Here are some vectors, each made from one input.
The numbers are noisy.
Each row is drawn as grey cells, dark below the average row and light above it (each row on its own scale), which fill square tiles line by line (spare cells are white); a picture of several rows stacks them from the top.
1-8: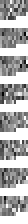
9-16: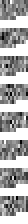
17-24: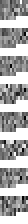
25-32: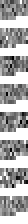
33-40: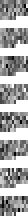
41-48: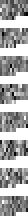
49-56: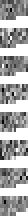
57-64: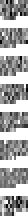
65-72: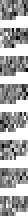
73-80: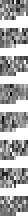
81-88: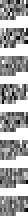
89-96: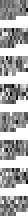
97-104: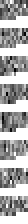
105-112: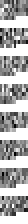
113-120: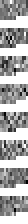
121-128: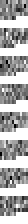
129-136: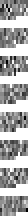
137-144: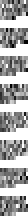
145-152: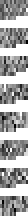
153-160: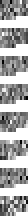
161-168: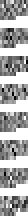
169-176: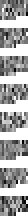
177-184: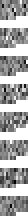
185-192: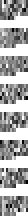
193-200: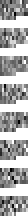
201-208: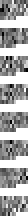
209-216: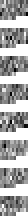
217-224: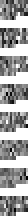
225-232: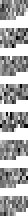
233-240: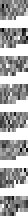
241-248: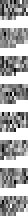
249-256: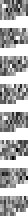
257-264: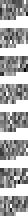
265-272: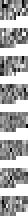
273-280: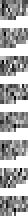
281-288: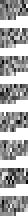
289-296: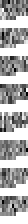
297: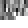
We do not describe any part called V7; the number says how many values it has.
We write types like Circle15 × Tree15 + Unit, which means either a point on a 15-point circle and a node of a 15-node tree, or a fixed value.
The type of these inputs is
Bool × V7 + Line11.
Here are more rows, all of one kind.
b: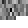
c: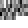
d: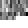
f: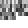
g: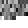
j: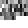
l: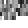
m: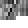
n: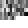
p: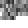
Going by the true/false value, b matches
m and p.
